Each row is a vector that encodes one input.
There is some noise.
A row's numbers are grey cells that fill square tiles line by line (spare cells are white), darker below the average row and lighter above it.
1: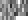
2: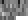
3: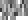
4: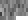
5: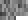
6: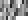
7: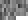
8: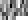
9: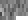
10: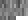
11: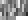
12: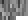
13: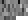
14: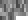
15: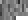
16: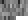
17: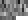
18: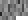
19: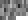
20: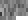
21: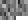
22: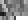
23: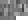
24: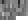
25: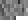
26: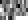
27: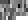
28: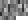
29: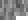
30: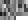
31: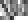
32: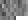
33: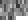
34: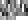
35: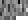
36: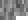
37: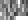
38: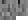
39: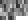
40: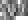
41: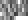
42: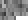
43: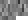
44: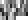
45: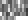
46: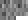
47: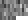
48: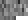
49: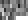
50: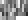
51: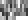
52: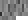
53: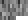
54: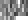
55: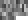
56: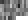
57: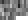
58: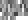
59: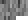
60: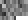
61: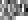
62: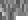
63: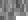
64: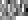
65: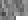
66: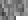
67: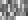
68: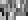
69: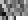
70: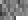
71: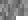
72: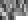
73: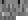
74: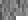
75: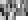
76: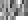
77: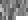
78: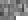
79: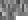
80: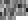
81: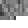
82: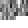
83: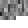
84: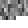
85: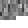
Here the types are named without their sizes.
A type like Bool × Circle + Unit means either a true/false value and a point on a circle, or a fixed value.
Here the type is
Bool × Bool × Bool × Bool + Line.
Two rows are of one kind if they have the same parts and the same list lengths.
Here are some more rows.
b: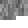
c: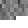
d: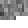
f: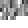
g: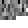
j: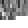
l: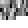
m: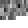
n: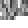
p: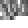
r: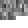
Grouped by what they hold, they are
b, c, d, g, j, m, r
f, l, n, p

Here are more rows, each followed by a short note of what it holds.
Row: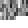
a point on a line
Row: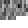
four true/false values
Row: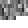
four true/false values
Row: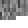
four true/false values
